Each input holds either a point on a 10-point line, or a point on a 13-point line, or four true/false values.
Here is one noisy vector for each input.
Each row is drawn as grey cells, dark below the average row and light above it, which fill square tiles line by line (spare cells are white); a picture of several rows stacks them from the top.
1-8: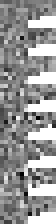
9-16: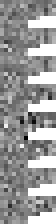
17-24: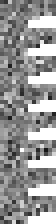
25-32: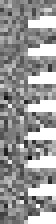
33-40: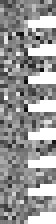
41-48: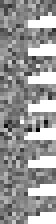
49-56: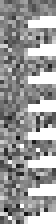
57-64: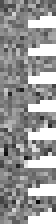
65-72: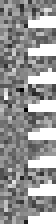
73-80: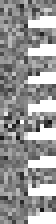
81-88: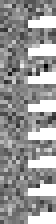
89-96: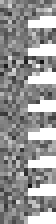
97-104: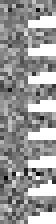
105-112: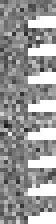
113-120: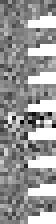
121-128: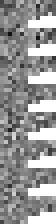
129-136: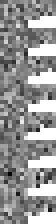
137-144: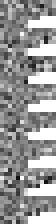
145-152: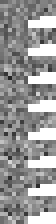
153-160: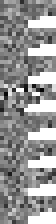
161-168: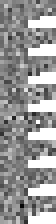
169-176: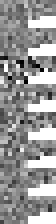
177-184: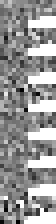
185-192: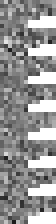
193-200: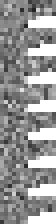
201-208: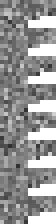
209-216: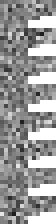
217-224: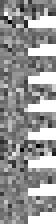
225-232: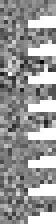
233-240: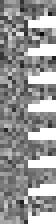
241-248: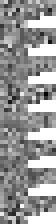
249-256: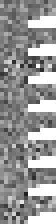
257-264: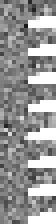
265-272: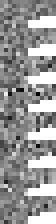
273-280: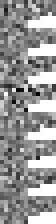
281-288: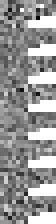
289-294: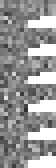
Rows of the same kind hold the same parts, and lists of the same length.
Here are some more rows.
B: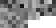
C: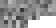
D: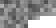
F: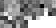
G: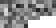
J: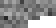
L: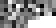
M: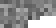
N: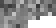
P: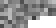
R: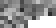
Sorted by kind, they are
B, L, N
C, D, G, M
F, J, P, R

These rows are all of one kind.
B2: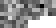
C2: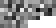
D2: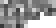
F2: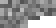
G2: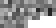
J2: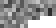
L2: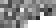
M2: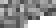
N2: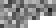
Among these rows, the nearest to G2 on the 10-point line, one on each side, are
B2 and D2.
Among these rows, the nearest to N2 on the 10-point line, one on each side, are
D2 and J2.
